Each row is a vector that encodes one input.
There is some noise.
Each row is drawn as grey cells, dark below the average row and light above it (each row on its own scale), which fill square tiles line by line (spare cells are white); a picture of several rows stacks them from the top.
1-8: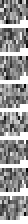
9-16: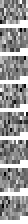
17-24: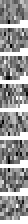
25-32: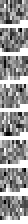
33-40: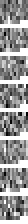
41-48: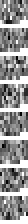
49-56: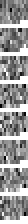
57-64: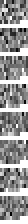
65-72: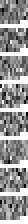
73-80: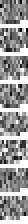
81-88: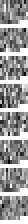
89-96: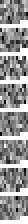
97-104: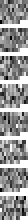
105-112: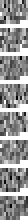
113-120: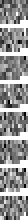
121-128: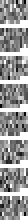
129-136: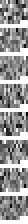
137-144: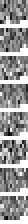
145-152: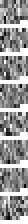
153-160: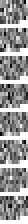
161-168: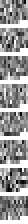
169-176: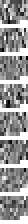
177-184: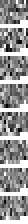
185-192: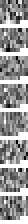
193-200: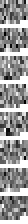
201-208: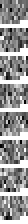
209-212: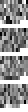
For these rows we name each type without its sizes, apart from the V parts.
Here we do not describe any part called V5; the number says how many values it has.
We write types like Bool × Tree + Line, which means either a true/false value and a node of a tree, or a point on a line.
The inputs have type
Line × (Line + V5).
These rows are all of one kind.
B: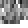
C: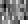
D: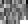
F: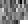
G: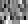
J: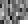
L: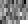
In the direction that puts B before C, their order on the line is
B, L, F, J, G, D, C.
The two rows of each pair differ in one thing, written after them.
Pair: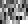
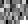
the value of V5
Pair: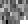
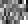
the place on the line
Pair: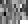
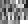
the value of V5
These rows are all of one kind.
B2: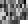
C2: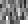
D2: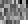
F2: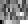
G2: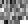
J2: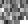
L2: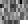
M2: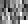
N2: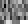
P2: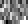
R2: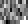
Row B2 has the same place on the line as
C2 and L2.
